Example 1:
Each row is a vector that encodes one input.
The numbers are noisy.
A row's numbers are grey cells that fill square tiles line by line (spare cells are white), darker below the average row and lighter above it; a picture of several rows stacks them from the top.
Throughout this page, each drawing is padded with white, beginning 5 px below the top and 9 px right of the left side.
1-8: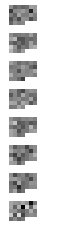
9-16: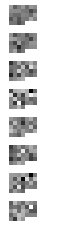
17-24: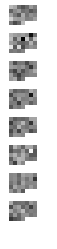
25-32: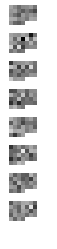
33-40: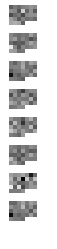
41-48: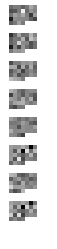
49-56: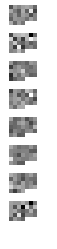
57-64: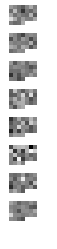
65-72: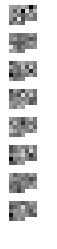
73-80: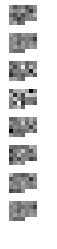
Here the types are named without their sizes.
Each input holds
a point on a line, together with either a fixed value, or four true/false values.
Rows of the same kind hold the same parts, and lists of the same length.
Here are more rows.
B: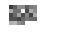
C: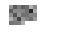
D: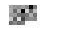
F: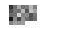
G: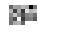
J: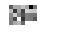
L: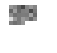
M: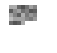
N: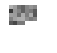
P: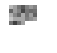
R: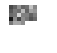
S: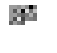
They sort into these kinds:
B, C, F, L, M, N, P, R
D, G, J, S

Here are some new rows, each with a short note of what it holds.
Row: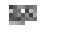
a point on a line and four true/false values
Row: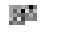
a point on a line
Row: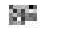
a point on a line
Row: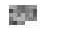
a point on a line and four true/false values
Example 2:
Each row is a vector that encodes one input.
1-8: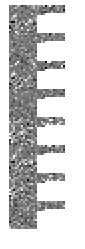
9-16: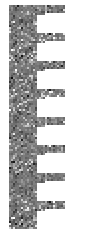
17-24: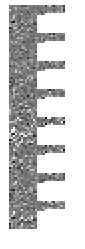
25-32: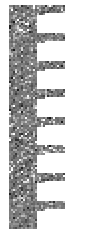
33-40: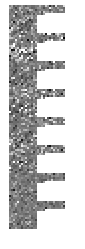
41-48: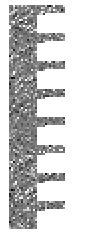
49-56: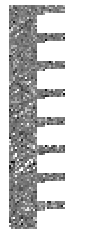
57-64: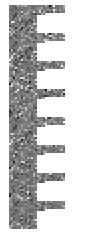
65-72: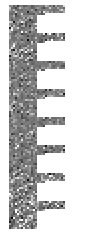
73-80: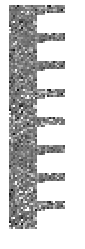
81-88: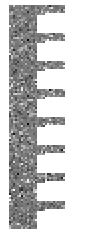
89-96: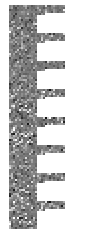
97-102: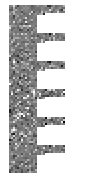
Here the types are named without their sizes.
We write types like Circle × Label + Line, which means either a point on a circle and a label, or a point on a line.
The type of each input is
(Bool × Bool × Bool + Unit) × (Circle + Unit).
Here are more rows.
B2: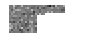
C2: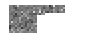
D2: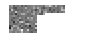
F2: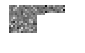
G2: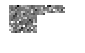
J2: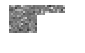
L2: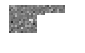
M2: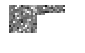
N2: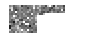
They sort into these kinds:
B2, J2, L2
C2
D2, G2, N2
F2, M2

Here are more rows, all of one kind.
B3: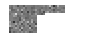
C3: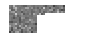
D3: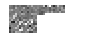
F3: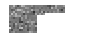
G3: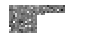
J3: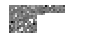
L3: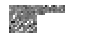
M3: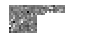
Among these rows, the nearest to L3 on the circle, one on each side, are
D3 and F3.
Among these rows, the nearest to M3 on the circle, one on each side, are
B3 and C3.
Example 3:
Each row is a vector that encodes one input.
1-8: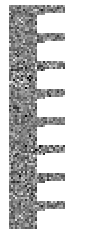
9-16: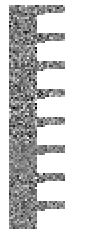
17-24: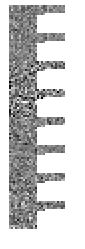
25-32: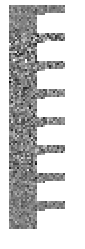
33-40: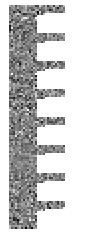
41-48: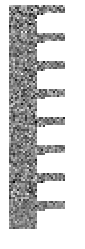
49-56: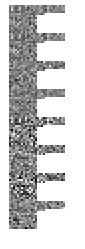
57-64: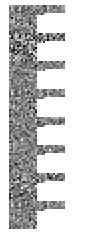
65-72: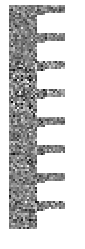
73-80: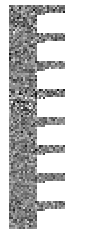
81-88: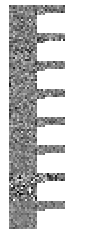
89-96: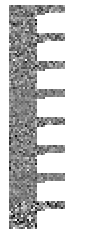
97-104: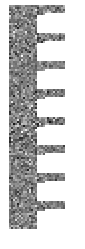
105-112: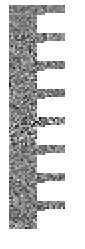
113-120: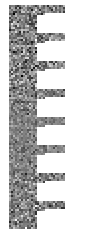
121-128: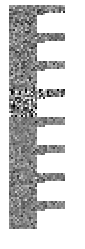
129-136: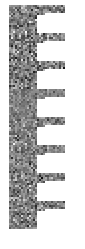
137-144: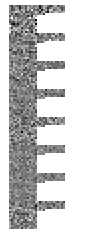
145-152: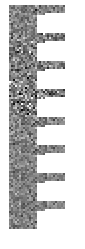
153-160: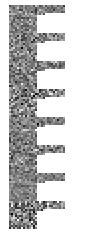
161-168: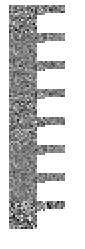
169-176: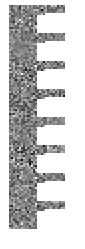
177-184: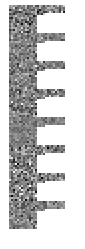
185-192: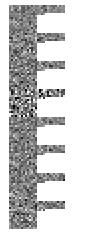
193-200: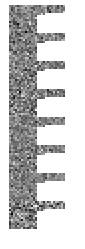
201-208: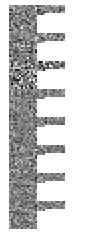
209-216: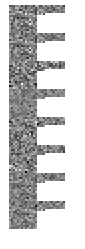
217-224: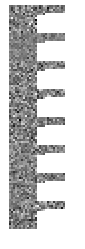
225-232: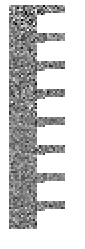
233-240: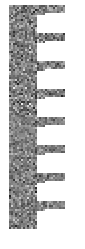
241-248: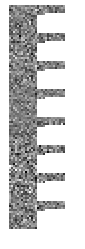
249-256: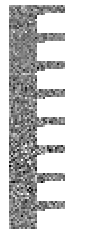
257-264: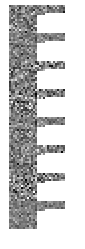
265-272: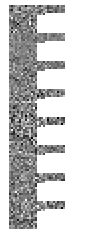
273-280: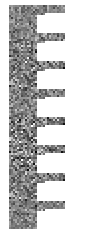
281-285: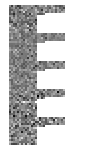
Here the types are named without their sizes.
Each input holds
either a point on a circle, or a fixed value, or a node of a tree.
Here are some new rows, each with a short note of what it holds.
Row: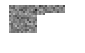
a node of a tree
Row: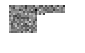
a node of a tree
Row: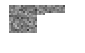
a node of a tree
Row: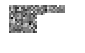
a fixed value
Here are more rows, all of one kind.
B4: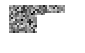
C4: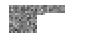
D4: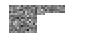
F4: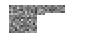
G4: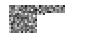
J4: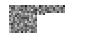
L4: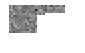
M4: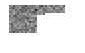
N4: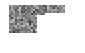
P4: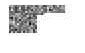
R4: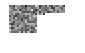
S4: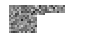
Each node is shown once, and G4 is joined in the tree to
B4 and D4.
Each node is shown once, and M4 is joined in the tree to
B4 and L4.
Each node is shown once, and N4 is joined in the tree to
C4 and F4.
